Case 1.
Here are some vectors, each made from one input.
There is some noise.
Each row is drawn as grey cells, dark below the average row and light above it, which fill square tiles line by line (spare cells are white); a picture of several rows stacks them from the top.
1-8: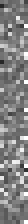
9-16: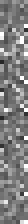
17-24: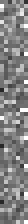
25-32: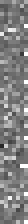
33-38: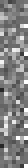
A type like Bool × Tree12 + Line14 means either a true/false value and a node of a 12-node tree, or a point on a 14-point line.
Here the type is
Bool × Bool × Bool + Unit.
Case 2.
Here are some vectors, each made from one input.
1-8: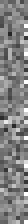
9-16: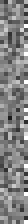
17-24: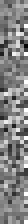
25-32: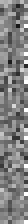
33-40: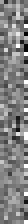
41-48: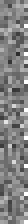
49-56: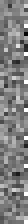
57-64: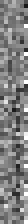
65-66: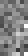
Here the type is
Label9.
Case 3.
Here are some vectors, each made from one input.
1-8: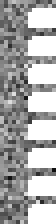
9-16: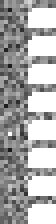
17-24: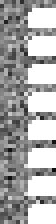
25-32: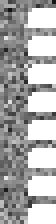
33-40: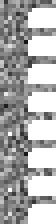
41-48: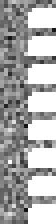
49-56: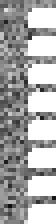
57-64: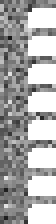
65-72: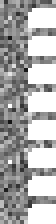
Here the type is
Tree12.
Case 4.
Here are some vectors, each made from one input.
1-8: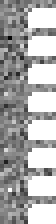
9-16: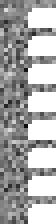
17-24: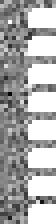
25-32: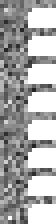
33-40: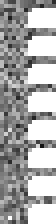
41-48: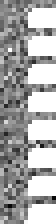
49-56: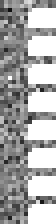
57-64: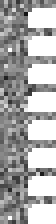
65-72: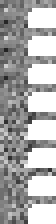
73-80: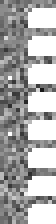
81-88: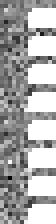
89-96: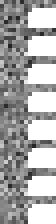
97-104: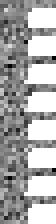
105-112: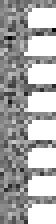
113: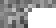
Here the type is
Tree12.
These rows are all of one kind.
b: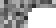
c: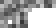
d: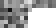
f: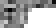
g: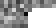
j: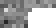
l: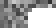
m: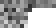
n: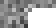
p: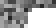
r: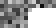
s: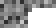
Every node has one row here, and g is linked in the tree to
n.
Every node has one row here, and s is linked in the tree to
j and p.
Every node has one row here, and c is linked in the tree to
n.
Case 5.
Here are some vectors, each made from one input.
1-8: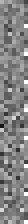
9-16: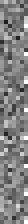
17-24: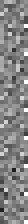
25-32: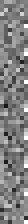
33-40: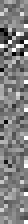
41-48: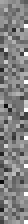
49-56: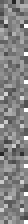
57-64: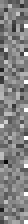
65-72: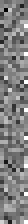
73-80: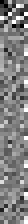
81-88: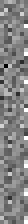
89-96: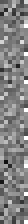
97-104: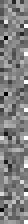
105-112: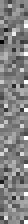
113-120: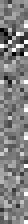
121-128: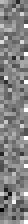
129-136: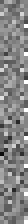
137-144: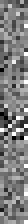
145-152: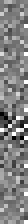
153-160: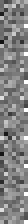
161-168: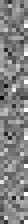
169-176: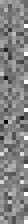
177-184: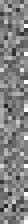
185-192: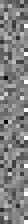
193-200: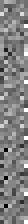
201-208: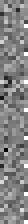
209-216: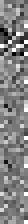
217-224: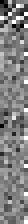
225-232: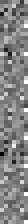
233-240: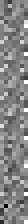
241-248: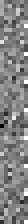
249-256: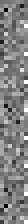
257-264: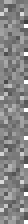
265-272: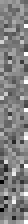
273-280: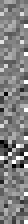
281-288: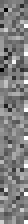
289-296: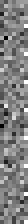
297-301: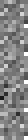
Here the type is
Circle17 + Unit.
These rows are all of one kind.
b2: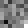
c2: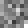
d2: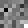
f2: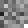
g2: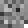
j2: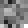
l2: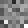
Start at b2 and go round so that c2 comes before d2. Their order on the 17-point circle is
b2, c2, d2, f2, l2, g2, j2.
